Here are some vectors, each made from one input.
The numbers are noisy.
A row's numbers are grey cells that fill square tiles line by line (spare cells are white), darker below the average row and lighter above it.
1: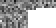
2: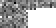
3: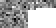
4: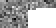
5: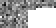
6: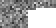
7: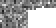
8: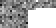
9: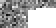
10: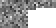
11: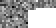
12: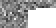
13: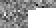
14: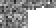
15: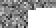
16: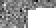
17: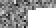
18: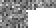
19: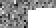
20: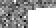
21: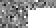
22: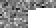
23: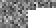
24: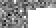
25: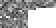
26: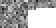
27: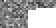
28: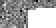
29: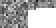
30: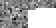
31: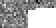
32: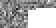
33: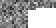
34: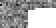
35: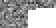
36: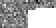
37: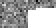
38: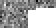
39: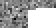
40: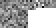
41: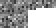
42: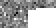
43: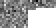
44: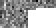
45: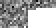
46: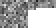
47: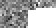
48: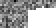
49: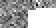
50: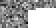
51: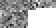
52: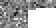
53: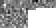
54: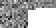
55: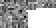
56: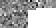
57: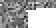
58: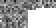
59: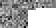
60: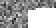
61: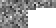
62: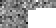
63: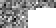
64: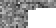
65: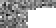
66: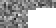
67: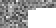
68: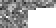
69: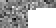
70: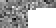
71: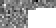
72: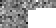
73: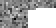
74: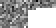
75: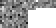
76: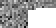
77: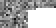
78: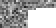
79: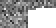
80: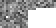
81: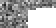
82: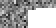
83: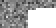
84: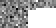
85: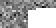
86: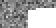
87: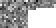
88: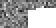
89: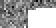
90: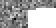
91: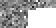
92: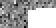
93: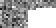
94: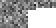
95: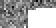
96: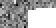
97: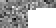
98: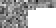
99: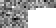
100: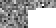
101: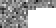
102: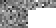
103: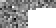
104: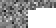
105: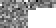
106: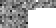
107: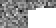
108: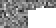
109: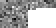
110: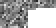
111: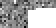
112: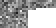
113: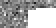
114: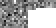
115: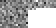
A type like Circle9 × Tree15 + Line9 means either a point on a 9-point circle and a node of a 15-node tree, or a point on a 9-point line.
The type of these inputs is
(Bool × Bool × Bool + Unit) × Line7 × Line11.
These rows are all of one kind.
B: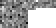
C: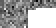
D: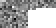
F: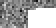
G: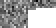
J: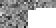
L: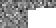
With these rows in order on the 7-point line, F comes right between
B and L.
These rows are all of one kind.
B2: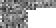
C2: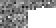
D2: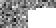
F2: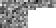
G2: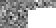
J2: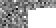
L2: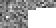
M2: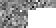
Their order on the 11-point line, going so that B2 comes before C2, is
D2, B2, C2, F2, L2, G2, M2, J2.
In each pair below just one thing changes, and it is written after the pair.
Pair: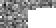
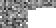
the place on the 7-point line
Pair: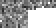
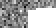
the place on the 11-point line
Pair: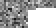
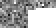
the place on the 11-point line
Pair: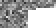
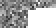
the place on the 11-point line
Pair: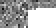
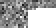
the place on the 7-point line
